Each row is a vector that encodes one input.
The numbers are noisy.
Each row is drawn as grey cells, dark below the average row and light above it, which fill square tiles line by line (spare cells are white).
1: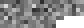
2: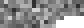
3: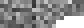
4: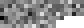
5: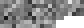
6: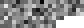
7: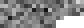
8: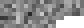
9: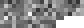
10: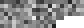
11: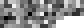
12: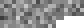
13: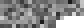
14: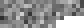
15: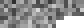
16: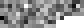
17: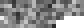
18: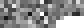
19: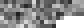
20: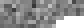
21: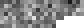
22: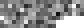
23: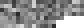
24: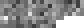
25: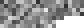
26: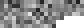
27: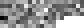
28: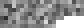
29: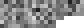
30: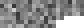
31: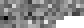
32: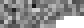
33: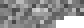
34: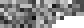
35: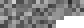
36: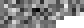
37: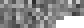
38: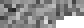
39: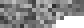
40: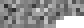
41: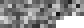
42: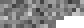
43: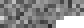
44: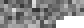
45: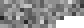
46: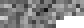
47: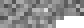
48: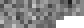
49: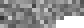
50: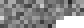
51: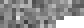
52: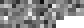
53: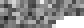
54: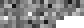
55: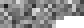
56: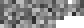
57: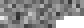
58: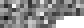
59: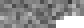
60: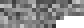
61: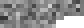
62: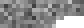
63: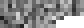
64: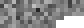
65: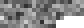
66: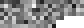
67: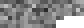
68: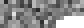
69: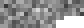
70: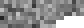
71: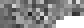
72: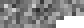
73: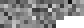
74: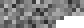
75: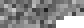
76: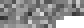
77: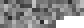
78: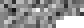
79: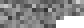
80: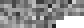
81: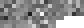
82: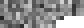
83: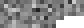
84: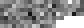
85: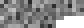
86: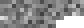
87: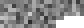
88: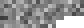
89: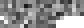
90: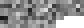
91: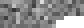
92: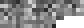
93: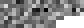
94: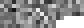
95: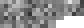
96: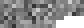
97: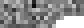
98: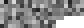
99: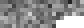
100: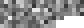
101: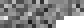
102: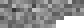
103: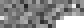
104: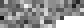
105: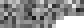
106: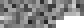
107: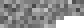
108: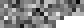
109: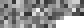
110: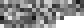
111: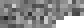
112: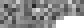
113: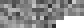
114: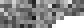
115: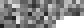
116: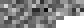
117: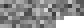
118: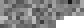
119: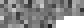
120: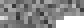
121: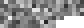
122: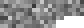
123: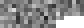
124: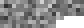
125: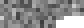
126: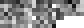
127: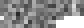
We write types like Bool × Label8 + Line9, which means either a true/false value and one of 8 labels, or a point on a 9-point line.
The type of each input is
Bool × (Line6 + Tree12).
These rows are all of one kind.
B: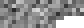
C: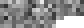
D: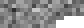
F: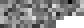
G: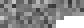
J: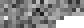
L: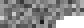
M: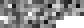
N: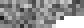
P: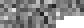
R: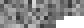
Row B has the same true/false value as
C, D and N.
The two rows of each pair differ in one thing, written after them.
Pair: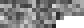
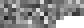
the true/false value
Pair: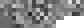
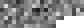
the true/false value
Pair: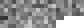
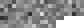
the place on the 6-point line
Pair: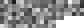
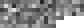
the true/false value
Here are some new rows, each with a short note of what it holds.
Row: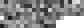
a point on a 6-point line and a true/false value
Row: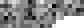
a node of a 12-node tree and a true/false value
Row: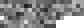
a point on a 6-point line and a true/false value
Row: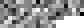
a node of a 12-node tree and a true/false value
